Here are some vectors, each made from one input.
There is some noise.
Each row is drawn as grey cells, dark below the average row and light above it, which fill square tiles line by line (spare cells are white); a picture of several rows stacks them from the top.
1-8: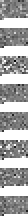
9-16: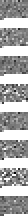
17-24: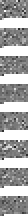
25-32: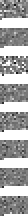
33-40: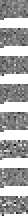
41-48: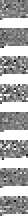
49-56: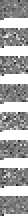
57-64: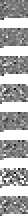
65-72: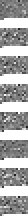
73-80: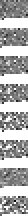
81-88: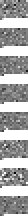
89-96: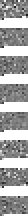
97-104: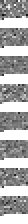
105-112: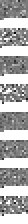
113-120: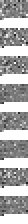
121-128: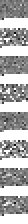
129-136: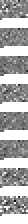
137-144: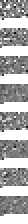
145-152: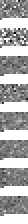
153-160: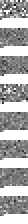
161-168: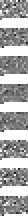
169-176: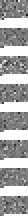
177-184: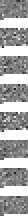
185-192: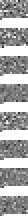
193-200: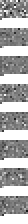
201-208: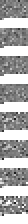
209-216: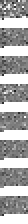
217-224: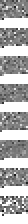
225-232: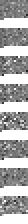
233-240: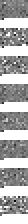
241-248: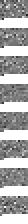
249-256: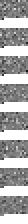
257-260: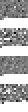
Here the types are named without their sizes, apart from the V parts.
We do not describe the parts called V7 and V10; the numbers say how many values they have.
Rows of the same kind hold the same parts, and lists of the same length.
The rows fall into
4 kinds.
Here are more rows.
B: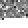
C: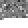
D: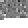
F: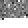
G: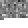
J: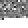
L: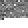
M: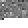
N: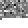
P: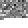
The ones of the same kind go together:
B, C, D, G, P
F, J
L, M
N

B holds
a point on a circle, a point on a line, a value of V7 and a value of V10.
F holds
a point on each of two lines and a value of V7.
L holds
a point on a line, a value of V7 and a value of V10.
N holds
a point on a circle, a point on each of two lines and a value of V7.
